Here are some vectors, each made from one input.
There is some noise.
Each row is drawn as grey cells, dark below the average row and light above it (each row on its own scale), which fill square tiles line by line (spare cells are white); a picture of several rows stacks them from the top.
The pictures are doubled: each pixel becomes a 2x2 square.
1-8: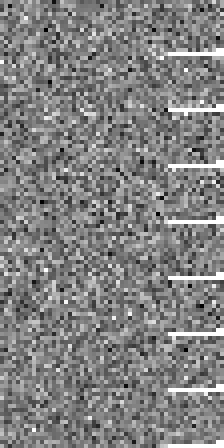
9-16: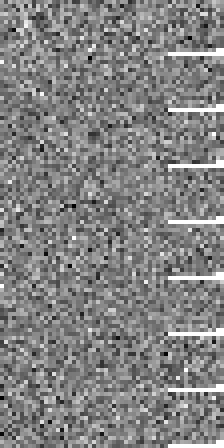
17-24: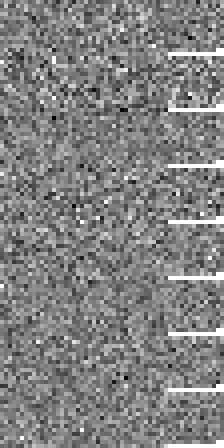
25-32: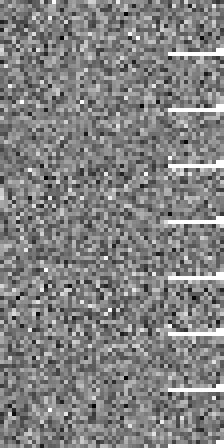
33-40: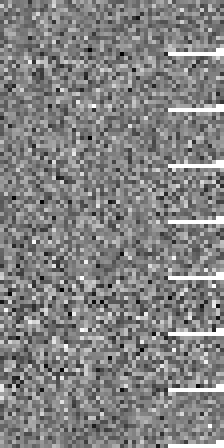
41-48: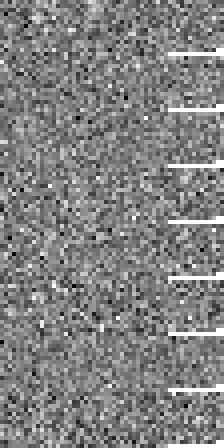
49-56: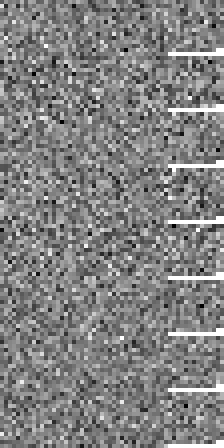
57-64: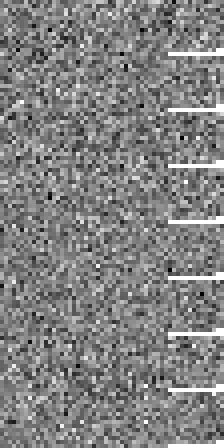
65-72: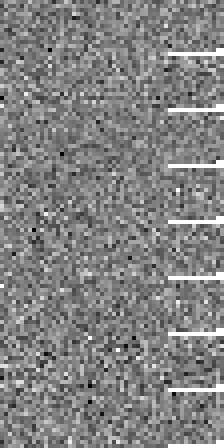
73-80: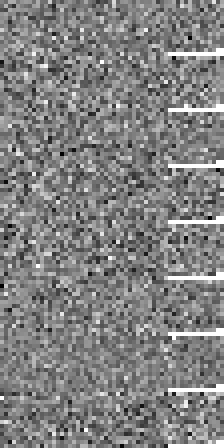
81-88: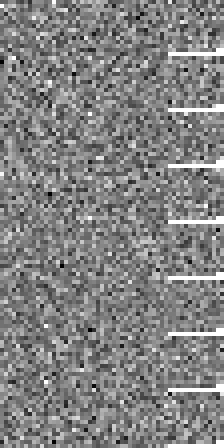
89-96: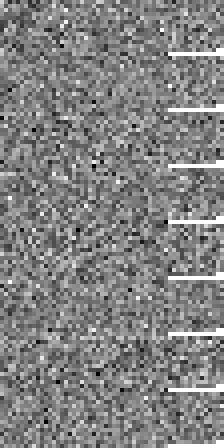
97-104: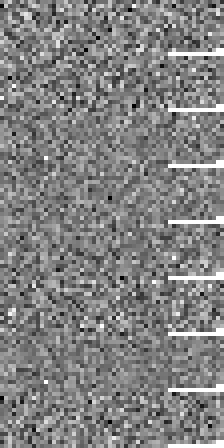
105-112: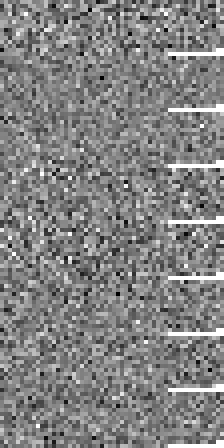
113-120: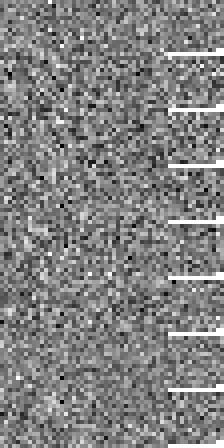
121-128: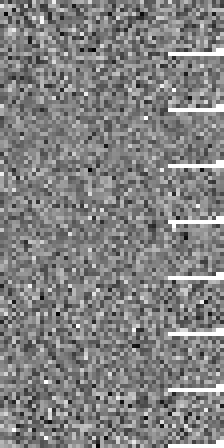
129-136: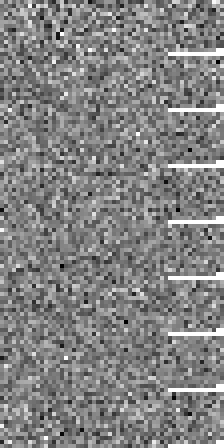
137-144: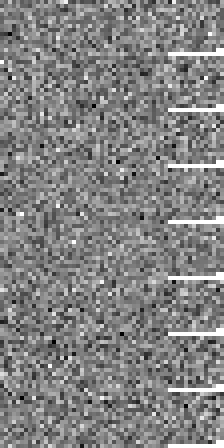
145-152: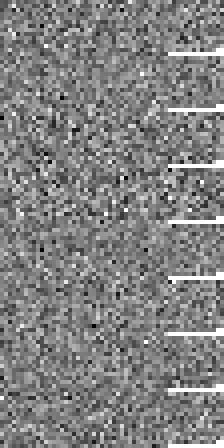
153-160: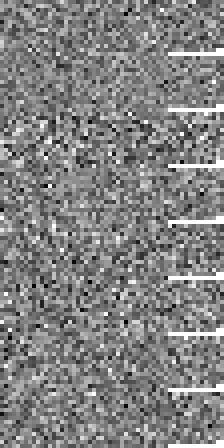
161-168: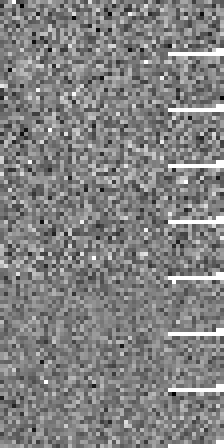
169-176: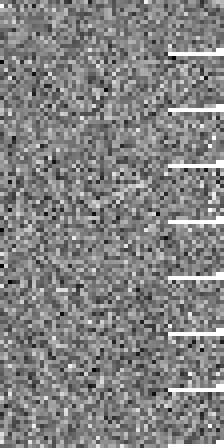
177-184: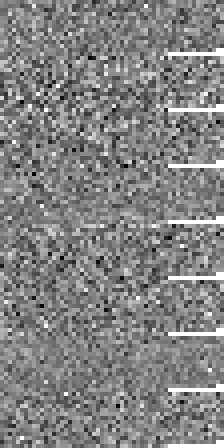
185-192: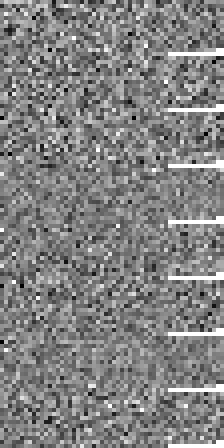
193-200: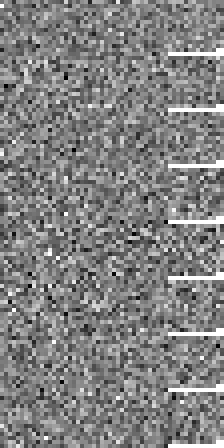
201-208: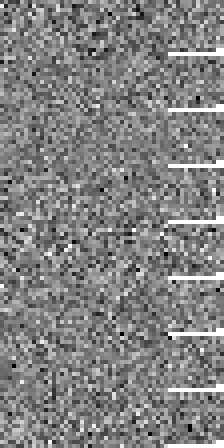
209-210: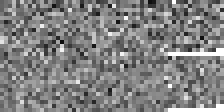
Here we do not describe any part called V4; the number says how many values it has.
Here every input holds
a point on an 11-point circle, together with either a point on a 9-point circle, or a value of V4.
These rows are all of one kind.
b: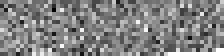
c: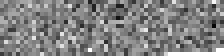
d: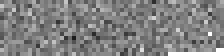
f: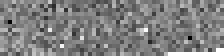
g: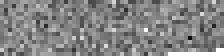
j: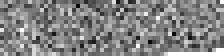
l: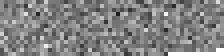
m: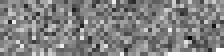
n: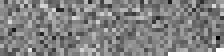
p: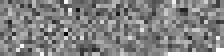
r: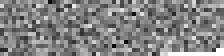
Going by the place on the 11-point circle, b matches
f, g, j and m.
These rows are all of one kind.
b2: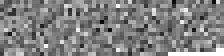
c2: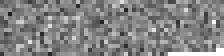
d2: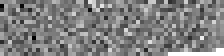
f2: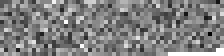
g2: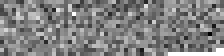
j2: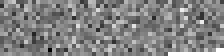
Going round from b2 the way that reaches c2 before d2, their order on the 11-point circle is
b2, f2, c2, g2, j2, d2.
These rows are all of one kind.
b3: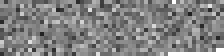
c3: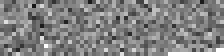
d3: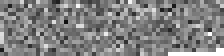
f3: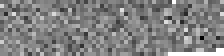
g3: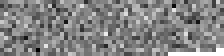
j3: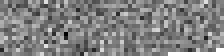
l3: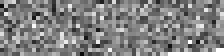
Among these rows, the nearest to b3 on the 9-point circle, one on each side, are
g3 and j3.
